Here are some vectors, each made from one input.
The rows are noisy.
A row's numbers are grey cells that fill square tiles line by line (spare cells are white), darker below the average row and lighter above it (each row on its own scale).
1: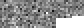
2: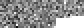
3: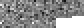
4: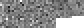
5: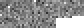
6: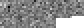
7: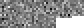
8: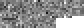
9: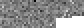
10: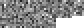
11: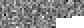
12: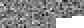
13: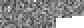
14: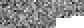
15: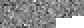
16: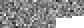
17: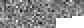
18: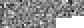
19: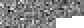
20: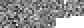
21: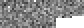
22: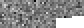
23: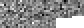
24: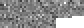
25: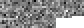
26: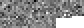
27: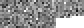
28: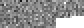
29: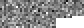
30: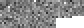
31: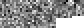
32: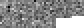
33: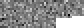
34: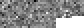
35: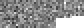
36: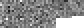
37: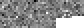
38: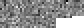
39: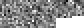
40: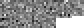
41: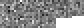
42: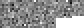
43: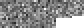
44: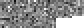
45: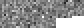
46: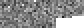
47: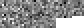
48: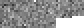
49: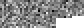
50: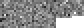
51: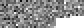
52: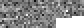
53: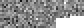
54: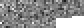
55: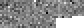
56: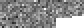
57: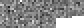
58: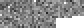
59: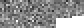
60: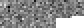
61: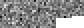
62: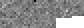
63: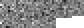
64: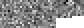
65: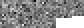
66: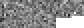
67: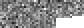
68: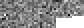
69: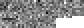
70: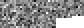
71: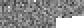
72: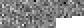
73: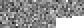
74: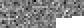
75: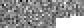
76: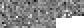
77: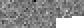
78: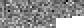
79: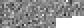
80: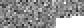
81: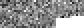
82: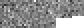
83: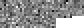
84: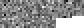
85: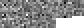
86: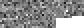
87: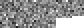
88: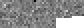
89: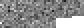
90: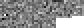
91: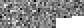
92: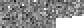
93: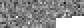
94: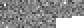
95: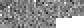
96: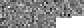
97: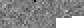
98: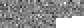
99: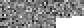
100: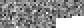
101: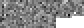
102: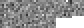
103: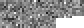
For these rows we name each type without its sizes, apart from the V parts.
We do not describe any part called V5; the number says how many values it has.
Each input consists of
a node of a tree, together with either a node of a tree, or a value of V5.
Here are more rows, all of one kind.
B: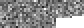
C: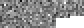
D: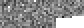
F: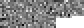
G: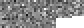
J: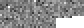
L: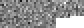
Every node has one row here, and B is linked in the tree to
G.
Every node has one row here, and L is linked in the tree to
C and F.
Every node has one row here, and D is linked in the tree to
J.
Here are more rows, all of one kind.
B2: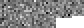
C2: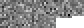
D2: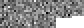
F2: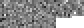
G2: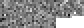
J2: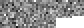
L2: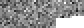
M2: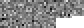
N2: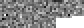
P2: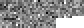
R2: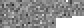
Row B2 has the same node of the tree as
D2 and L2.
